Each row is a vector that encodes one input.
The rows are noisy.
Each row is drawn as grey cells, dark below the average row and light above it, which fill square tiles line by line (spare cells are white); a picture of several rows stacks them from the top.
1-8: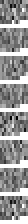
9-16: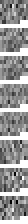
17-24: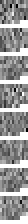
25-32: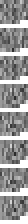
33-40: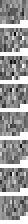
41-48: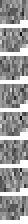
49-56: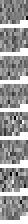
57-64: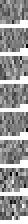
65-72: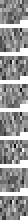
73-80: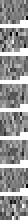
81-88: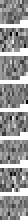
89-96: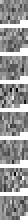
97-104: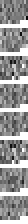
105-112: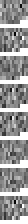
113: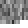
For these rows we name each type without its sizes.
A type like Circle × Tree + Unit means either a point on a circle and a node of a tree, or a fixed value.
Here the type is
Circle + Line.
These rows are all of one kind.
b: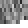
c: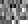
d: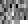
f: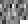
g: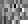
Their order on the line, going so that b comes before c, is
d, f, b, g, c.
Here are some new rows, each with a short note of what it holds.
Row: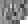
a point on a circle
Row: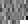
a point on a circle
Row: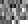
a point on a line
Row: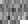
a point on a circle
